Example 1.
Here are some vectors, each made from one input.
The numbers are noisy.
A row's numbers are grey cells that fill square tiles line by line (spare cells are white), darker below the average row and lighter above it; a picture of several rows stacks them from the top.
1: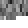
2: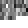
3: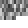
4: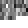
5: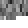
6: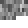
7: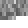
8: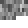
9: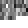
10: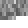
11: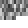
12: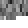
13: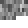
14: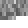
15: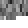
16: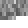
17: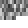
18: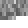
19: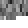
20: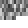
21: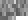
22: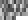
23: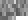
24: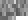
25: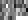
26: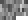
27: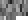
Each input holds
a point on a 5-point line.
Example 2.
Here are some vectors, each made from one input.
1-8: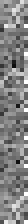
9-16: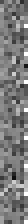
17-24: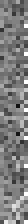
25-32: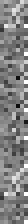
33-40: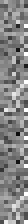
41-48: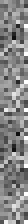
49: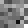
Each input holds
a node of an 8-node tree.
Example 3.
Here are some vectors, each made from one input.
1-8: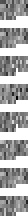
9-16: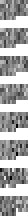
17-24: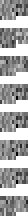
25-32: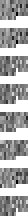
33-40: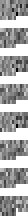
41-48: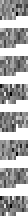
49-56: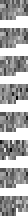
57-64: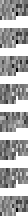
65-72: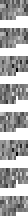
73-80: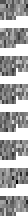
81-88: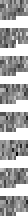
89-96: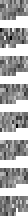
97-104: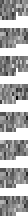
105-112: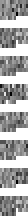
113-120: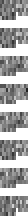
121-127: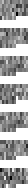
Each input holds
either a fixed value, or three true/false values.
